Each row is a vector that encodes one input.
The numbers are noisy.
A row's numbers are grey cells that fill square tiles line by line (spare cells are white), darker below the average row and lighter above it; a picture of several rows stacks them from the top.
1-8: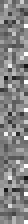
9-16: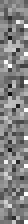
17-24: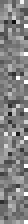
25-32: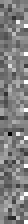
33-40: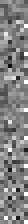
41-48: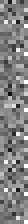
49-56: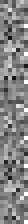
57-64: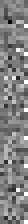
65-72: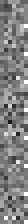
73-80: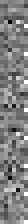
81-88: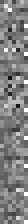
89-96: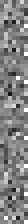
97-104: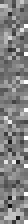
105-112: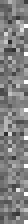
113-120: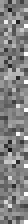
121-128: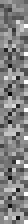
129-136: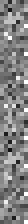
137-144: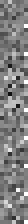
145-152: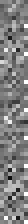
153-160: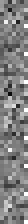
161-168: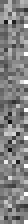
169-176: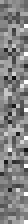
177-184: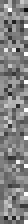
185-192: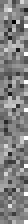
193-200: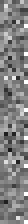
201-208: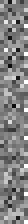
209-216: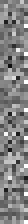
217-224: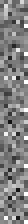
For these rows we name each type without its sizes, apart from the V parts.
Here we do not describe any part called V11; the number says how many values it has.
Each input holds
a point on a line and a true/false value, together with a list of values of V11.
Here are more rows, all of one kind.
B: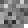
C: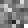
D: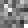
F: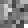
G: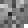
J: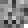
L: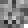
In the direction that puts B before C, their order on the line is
J, L, B, C, G, F, D.
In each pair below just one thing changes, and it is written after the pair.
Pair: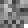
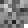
the true/false value
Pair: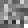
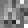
the value of V11 in item 1 of the list
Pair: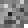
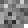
the place on the line
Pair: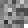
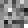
the place on the line
